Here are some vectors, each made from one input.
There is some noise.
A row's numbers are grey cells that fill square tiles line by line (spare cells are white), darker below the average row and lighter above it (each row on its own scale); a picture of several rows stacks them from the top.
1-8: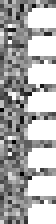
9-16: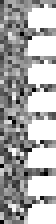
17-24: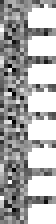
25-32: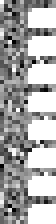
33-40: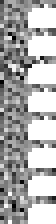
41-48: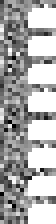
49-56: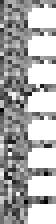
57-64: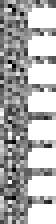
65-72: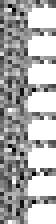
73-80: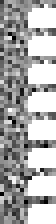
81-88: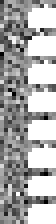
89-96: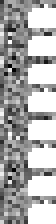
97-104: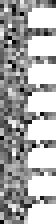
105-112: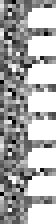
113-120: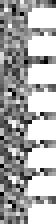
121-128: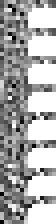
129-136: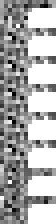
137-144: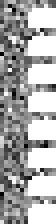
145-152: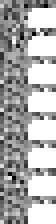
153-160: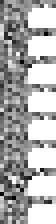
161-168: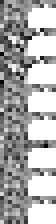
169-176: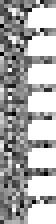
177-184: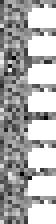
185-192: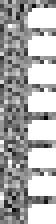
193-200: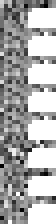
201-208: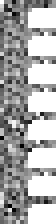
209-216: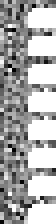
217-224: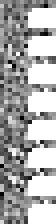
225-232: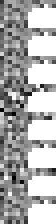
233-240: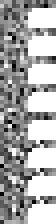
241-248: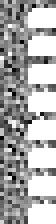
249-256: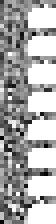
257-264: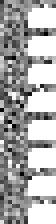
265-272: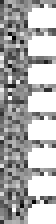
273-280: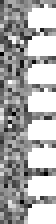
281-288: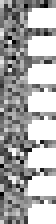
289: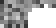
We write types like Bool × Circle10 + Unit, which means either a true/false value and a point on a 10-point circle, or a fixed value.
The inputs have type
Line3 × Line4 + Line8.
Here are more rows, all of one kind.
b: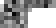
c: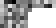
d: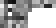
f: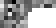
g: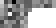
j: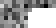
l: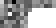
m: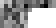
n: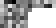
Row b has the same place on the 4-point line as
g, l and m.
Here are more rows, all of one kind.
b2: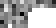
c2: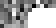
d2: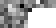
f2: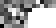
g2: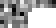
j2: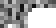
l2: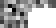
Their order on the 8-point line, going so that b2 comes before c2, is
b2, g2, l2, d2, f2, c2, j2.
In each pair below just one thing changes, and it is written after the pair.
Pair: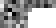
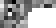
the place on the 3-point line
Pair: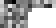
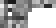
the place on the 4-point line
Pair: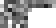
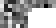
the place on the 4-point line
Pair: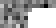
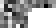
the place on the 3-point line
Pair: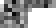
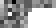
the place on the 3-point line
